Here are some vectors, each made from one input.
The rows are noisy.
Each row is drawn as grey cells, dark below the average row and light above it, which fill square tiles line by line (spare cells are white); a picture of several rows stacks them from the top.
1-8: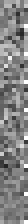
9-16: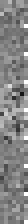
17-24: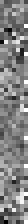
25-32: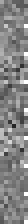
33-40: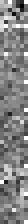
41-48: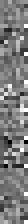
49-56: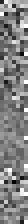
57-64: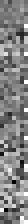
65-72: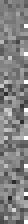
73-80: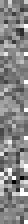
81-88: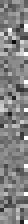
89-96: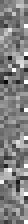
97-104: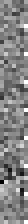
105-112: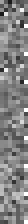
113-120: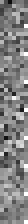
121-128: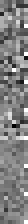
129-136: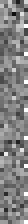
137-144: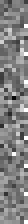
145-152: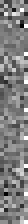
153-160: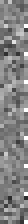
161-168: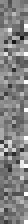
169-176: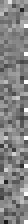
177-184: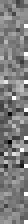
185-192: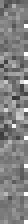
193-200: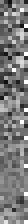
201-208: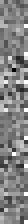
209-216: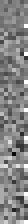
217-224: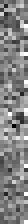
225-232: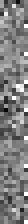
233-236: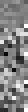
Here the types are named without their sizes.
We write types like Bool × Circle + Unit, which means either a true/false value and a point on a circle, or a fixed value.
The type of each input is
Bool × Line.
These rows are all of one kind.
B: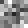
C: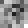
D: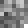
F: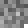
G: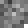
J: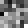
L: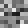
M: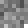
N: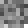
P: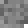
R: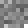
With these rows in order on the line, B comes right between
D and R.
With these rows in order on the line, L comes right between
F and J.
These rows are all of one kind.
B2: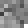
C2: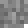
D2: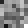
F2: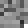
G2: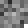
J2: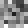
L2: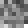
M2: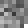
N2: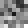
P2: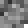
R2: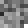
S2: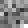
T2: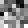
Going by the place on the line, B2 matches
C2, G2, P2 and R2.
